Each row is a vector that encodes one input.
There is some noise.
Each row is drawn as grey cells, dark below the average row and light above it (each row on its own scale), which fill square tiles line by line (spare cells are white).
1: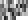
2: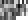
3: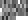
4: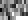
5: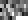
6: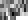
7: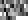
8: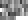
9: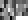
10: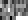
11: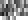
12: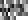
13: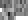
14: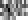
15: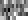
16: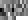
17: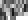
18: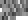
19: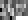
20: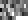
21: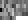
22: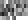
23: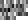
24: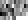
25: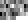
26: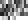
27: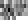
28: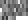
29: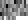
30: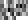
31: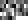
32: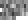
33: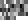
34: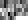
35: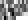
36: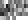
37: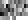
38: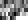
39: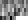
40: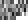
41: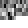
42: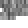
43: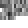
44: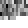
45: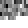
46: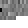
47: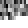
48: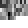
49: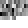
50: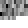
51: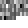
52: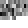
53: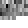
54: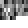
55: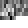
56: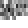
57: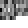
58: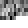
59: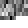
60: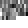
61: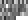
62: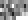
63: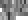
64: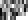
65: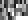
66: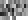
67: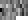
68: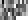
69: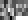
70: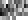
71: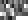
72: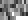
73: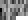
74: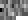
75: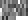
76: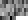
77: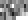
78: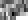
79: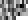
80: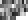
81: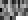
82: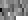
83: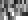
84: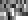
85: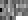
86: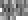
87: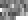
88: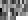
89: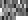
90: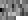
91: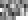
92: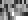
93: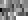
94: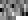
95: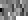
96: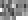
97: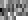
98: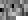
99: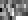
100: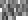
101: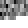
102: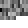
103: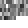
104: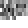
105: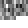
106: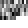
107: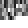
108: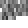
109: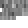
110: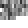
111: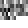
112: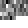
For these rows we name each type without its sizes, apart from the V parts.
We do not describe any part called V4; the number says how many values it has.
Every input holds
a list of items, each a true/false value and a value of V4.
